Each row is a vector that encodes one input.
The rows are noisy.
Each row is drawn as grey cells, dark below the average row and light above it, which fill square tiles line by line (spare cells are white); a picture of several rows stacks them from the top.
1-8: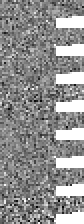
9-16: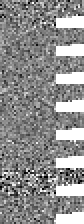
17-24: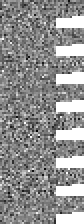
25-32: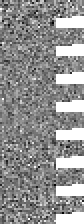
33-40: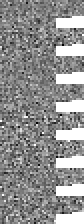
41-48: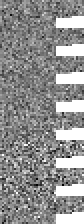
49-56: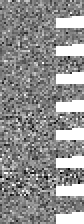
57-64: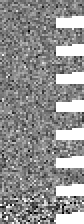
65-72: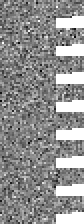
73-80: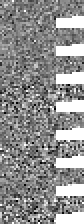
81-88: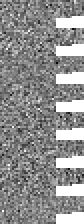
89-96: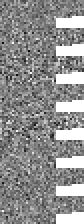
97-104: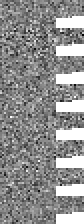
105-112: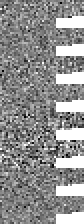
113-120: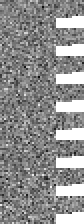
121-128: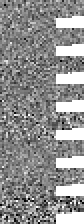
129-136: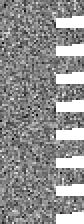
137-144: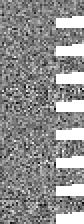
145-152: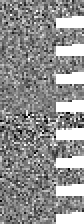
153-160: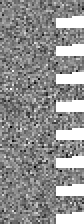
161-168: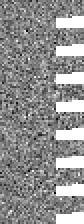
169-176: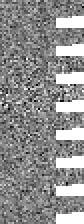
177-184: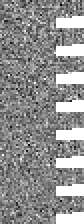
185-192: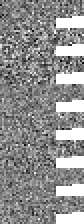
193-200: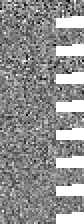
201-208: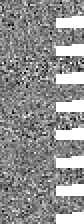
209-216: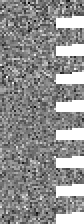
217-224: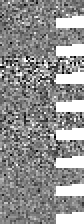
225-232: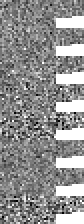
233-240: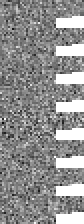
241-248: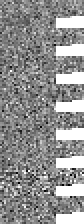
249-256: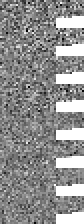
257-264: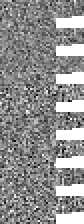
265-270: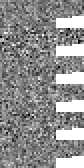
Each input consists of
a point on each of three 9-point circles and four true/false values.
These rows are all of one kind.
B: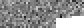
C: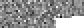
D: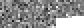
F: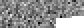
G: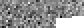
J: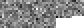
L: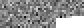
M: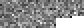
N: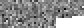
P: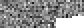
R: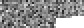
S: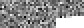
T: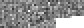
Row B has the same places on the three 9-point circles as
F, G, L and S.
